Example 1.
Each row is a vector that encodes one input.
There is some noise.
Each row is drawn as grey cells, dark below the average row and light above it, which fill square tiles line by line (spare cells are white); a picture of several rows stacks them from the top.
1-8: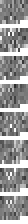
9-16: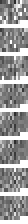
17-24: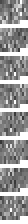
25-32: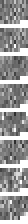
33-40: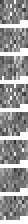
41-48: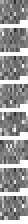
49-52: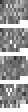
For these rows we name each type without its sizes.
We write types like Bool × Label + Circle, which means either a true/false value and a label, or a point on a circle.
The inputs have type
Bool × Bool × Bool.
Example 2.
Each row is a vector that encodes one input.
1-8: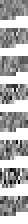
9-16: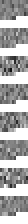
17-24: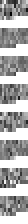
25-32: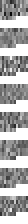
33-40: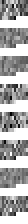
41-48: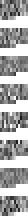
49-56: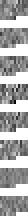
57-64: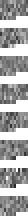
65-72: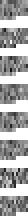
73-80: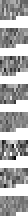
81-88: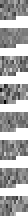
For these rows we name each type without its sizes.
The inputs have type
Tree.
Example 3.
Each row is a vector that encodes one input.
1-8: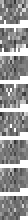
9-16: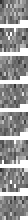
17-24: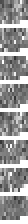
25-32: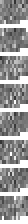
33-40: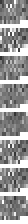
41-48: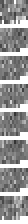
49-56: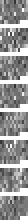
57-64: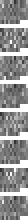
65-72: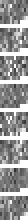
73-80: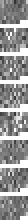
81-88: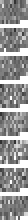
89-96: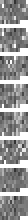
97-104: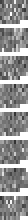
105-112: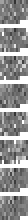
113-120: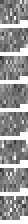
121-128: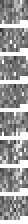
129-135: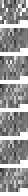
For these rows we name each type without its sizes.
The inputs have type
Bool × Bool × Bool.
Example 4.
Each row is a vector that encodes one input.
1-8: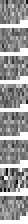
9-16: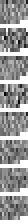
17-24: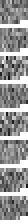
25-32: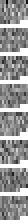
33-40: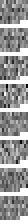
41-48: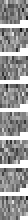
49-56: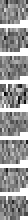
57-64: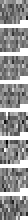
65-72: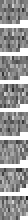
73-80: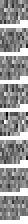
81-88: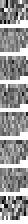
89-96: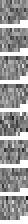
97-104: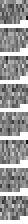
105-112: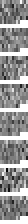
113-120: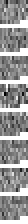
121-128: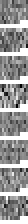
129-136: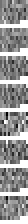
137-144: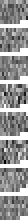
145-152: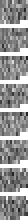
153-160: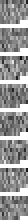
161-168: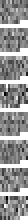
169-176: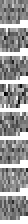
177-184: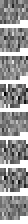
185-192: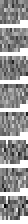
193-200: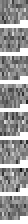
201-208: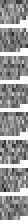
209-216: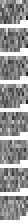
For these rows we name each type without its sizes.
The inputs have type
Bool × Bool × Bool.
